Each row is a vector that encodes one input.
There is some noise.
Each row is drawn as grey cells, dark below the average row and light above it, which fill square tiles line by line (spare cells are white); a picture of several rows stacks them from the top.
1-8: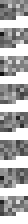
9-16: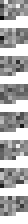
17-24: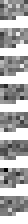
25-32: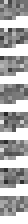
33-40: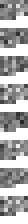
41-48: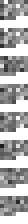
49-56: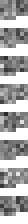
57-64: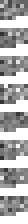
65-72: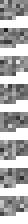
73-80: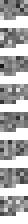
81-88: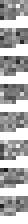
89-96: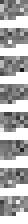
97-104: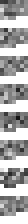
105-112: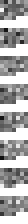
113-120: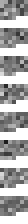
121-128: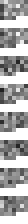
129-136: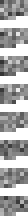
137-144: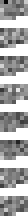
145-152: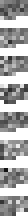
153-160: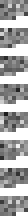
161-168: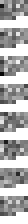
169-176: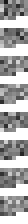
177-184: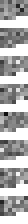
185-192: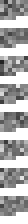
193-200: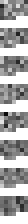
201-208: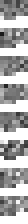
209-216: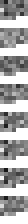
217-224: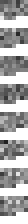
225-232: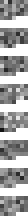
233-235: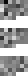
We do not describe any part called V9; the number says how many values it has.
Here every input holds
a list of up to three items, each a true/false value and a value of V9.
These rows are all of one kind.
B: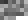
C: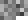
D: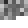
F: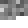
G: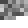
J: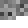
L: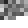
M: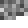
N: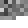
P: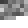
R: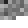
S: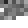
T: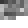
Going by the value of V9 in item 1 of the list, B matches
G, L, M and P.
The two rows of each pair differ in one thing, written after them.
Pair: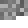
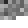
the true/false value in item 1 of the list
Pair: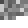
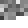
the value of V9 in item 1 of the list
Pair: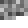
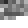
the true/false value in item 1 of the list
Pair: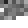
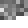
the true/false value in item 1 of the list
